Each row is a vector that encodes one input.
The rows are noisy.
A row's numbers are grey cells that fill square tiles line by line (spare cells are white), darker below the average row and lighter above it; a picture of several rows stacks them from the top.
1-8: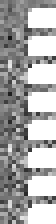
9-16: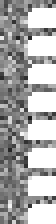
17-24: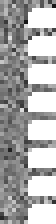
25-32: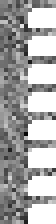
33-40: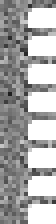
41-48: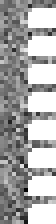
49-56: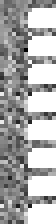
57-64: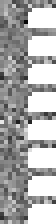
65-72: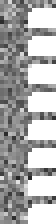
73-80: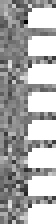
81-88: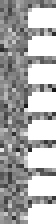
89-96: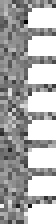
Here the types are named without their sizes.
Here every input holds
a node of a tree.
